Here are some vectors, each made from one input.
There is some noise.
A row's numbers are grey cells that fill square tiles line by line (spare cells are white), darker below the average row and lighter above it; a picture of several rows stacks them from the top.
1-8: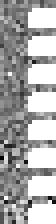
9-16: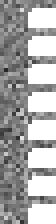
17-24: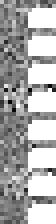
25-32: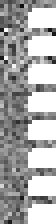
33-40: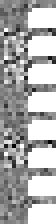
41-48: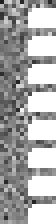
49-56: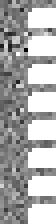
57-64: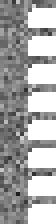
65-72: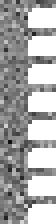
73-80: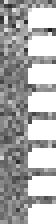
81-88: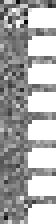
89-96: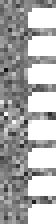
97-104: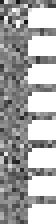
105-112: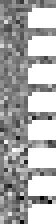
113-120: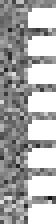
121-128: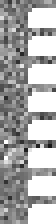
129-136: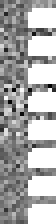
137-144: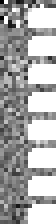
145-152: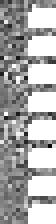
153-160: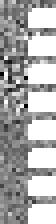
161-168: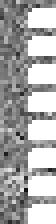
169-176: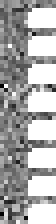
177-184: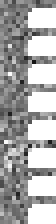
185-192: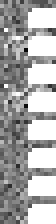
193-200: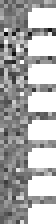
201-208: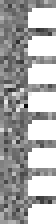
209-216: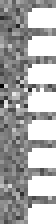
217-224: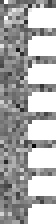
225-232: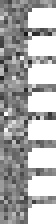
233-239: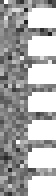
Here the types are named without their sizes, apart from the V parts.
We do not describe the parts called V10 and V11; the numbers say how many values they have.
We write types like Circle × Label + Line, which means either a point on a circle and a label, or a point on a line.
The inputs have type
Bool × Bool × Bool × (Line + V11) + V10.
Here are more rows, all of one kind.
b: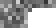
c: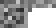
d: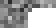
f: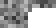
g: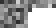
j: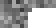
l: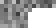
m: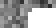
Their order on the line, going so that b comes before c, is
d, g, b, c, m, j, l, f.
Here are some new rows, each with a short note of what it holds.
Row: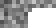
a point on a line and three true/false values
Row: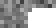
three true/false values and a value of V11
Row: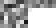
a value of V10
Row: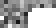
a point on a line and three true/false values
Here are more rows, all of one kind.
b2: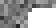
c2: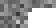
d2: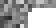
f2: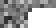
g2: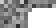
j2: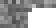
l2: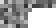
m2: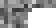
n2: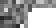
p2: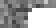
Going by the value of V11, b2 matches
d2, f2, n2 and p2.
